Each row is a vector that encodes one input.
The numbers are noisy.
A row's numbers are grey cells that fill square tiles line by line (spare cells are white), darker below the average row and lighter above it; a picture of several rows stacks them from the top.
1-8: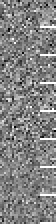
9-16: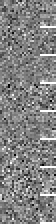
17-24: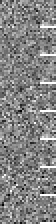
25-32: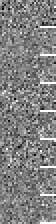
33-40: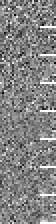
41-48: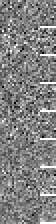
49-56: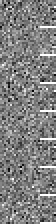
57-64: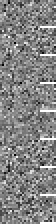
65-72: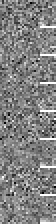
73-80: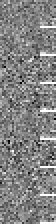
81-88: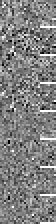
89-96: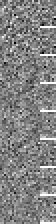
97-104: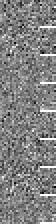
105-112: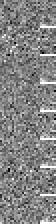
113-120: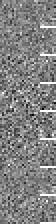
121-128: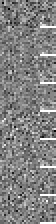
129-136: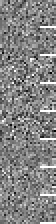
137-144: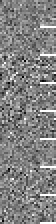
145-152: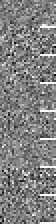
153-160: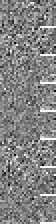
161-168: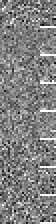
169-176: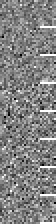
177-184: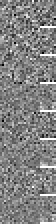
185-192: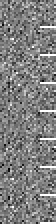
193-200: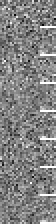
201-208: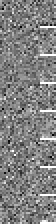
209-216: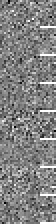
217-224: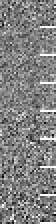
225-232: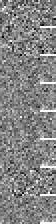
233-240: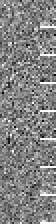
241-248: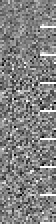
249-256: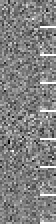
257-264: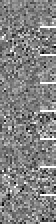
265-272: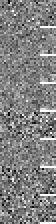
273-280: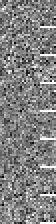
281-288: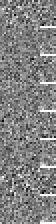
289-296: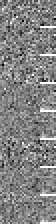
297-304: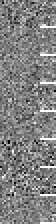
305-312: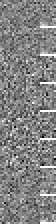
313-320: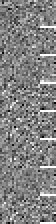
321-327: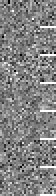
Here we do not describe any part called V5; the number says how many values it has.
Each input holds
either a point on an 8-point circle, one of 12 labels and a point on a 7-point line, or one of 7 labels, or three values of V5.
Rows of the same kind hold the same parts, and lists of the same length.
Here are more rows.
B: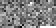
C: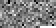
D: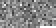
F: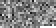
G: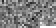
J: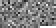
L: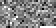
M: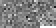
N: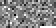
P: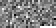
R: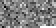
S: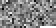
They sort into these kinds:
B, C, J, S
D, F, G, M, R
L, N, P

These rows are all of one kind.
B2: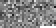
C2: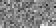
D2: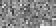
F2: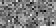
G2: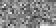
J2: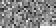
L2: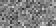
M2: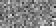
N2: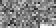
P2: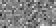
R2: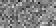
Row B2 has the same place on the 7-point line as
C2, F2, P2 and R2.
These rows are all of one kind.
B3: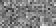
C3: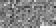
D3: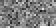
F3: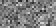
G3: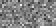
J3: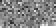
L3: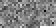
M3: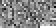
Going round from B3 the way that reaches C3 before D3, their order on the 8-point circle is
B3, C3, G3, F3, L3, M3, J3, D3.
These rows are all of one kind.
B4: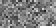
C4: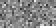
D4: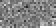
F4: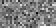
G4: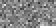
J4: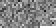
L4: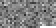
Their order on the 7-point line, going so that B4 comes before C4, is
B4, C4, G4, D4, J4, L4, F4.
